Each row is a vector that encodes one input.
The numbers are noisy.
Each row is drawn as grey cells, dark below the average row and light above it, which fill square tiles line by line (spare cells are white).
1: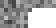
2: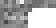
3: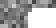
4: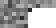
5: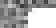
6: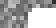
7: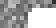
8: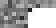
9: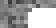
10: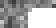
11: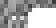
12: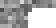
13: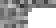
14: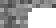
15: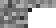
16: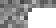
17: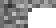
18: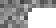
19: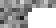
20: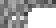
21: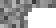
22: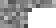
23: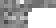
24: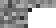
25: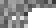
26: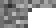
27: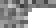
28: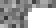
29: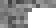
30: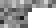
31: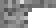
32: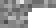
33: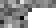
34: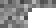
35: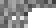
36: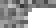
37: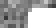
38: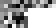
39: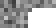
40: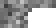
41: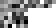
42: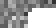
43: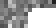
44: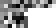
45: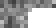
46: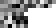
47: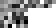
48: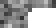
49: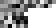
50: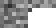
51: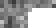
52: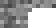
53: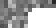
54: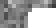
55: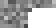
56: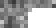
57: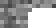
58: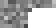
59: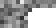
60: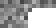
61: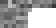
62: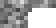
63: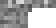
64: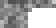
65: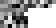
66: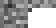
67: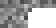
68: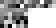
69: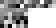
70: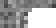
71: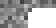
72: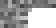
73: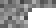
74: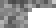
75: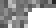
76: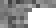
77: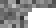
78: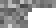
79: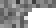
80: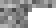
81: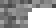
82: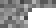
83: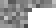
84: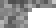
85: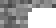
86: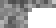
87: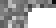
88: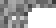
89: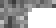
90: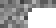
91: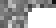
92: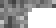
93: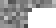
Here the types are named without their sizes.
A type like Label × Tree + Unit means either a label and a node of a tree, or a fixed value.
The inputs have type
(Bool × Bool × Bool + Unit) × (Circle + Unit) + Line.
